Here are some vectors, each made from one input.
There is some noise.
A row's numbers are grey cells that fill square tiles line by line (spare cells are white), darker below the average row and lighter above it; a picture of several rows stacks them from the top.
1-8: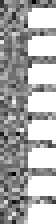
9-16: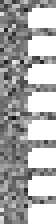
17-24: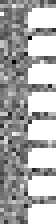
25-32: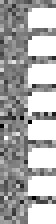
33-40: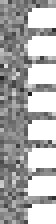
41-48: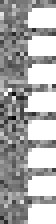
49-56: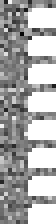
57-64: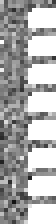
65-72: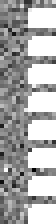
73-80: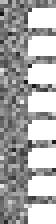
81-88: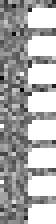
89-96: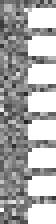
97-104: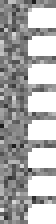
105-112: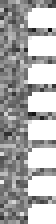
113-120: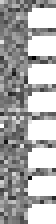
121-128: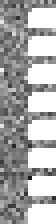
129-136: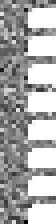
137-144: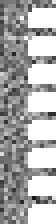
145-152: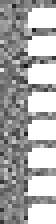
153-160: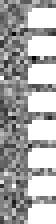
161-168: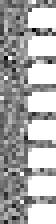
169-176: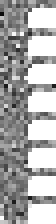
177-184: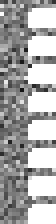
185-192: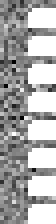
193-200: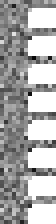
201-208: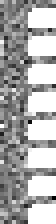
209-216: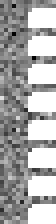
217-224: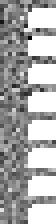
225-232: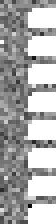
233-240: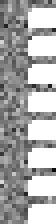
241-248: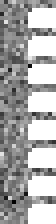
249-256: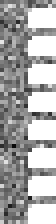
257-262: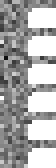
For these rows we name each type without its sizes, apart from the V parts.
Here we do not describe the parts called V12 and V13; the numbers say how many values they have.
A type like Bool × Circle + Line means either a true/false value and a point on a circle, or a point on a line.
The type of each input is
Circle + (Line × Line + V12) × V13.
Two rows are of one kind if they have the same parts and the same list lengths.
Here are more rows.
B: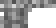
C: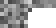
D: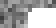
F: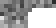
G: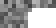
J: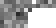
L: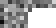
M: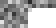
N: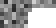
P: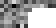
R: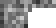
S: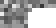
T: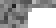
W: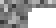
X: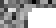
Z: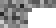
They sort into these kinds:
B, C, S
D, F, G, J, M, N, P, T, W, Z
L, R, X

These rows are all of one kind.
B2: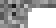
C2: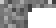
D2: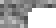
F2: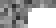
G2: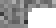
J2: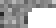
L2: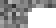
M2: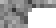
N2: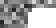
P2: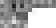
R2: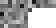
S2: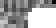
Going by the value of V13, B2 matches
D2, J2, M2 and P2.
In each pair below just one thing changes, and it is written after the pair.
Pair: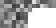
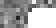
the value of V13
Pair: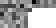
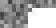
the place on one of the two lines
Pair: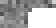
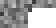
the value of V13
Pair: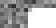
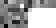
the value of V13
